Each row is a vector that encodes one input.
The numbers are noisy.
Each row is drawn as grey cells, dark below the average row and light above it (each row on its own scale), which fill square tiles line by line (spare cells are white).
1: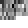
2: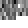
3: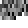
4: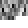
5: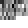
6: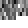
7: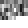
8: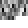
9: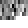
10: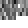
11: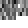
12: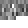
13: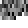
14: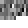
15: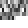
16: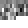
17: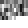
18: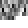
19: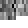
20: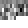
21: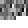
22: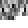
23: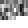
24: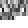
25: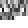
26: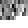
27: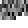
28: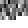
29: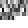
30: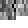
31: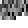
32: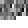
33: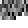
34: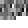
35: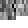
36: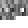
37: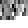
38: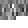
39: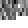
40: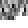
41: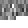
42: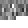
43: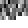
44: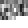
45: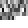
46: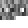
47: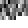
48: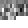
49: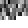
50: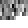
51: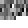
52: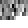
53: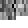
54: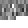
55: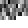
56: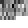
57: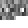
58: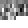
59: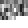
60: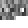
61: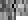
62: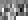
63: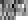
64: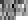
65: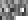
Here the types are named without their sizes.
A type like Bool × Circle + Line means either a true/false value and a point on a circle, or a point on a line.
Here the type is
Line.
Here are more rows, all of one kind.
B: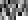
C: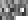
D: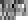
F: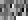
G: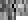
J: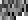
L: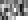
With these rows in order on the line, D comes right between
C and G.
